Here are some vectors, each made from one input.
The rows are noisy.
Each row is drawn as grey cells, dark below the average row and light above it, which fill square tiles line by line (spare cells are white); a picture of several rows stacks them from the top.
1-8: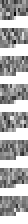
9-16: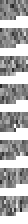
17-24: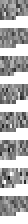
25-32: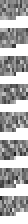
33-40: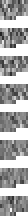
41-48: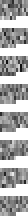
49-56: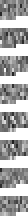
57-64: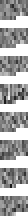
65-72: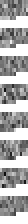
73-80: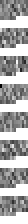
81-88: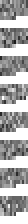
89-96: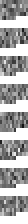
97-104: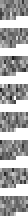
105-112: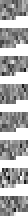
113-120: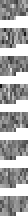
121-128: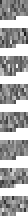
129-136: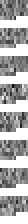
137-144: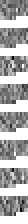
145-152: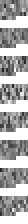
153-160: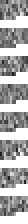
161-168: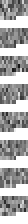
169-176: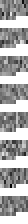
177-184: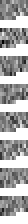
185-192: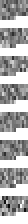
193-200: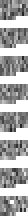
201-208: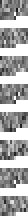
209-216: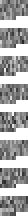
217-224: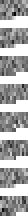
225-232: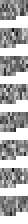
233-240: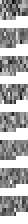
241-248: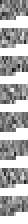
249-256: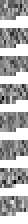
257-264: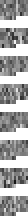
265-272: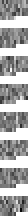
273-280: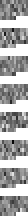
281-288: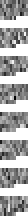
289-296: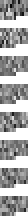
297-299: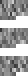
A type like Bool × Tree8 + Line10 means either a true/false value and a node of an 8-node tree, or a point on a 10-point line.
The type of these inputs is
Bool × (Label6 + Line4) + Label11 + Line11.
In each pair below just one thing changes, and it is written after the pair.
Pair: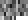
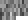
the true/false value
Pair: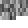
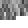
the true/false value
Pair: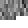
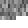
the true/false value
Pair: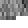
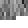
the place on the 4-point line
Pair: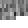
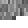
the place on the 4-point line
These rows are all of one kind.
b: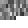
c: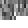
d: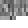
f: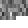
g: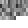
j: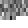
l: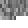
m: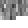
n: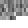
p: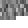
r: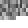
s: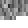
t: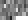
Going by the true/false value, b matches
f and p.
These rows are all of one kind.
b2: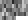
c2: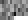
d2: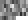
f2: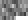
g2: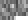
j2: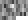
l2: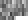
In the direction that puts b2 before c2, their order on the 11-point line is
j2, d2, b2, f2, g2, c2, l2.
